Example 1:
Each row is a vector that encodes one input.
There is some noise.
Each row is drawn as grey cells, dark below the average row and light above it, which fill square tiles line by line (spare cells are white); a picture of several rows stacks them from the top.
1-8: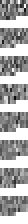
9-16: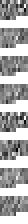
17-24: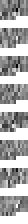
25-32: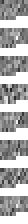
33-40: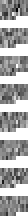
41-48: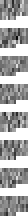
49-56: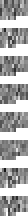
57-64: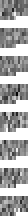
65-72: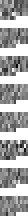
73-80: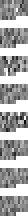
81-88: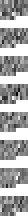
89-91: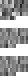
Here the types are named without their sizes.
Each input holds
a list of points on a line.
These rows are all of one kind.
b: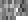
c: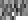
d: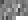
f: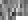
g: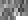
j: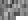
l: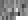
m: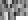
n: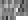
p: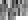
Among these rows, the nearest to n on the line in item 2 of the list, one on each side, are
b and g.
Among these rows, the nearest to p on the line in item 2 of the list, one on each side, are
d and l.
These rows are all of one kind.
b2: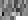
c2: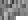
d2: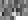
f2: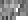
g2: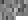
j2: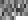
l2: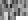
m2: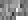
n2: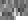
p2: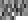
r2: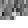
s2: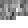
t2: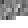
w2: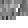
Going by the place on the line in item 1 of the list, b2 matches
d2, j2 and r2.
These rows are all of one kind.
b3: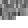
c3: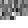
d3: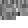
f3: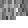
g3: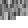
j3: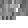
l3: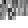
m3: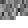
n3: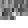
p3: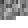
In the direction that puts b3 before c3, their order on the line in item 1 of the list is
l3, g3, b3, d3, p3, j3, f3, m3, n3, c3.
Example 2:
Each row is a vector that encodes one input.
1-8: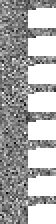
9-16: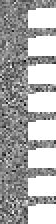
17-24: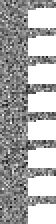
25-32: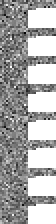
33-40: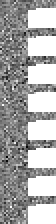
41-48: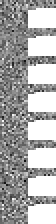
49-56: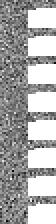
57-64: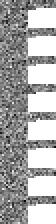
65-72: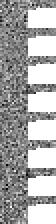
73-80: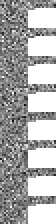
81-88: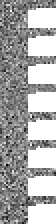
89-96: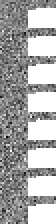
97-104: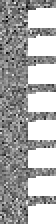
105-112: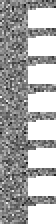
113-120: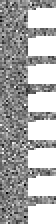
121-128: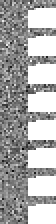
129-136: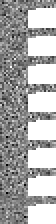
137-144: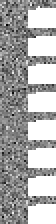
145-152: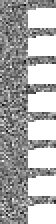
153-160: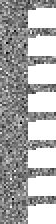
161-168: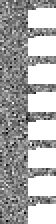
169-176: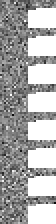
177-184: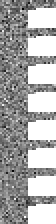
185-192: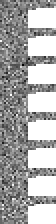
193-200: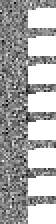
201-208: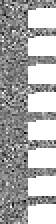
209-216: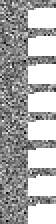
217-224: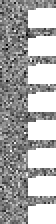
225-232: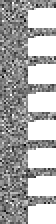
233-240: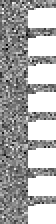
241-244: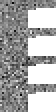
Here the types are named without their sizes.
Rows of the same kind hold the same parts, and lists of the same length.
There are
2 kinds of row.
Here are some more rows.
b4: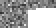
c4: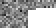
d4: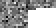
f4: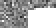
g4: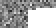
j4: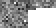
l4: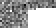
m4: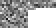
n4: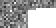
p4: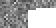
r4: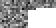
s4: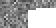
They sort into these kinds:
b4, f4, g4, l4, m4, r4
c4, d4, j4, n4, p4, s4

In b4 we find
a node of a tree and four true/false values.
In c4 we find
a node of a tree.
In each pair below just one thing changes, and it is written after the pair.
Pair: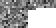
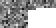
one of the four true/false values
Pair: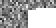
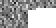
one of the four true/false values
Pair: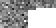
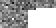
one of the four true/false values
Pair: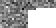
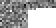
the node of the tree
